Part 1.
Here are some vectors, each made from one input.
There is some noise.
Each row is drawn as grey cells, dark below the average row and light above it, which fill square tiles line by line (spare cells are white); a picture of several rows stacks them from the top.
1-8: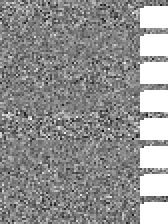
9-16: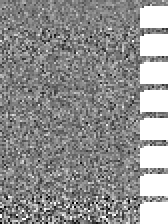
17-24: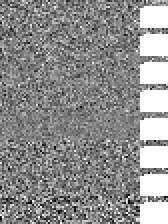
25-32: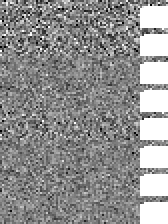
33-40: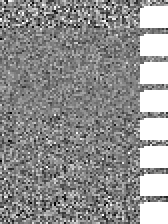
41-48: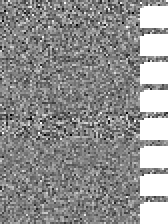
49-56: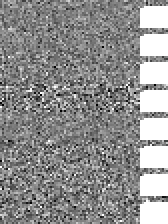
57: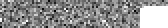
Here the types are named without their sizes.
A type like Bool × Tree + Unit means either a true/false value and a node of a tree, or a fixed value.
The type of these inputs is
Line × (Tree + Unit).
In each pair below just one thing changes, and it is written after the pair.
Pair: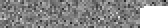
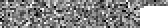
the place on the line
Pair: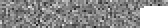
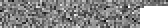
the node of the tree
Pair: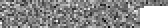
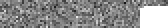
the node of the tree
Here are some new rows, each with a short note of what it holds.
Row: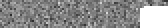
a point on a line and a node of a tree
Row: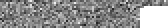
a point on a line and a node of a tree
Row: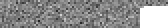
a point on a line and a node of a tree
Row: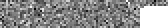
a point on a line and a node of a tree
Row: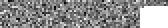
a point on a line and a node of a tree
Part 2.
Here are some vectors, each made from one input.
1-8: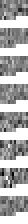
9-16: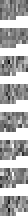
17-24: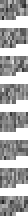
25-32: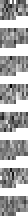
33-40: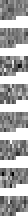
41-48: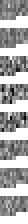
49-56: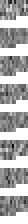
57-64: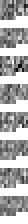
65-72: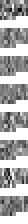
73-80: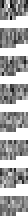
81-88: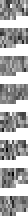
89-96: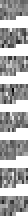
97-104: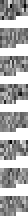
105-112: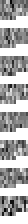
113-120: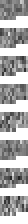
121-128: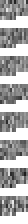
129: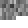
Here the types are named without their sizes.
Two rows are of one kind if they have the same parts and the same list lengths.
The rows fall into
2 kinds.
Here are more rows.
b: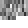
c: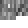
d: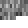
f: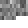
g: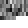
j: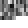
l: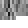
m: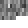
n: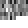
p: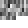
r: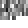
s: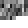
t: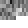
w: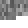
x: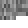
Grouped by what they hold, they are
b, c, d, f, m, n, p, r, t, w
g, j, l, s, x

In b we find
three true/false values.
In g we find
a point on a circle.
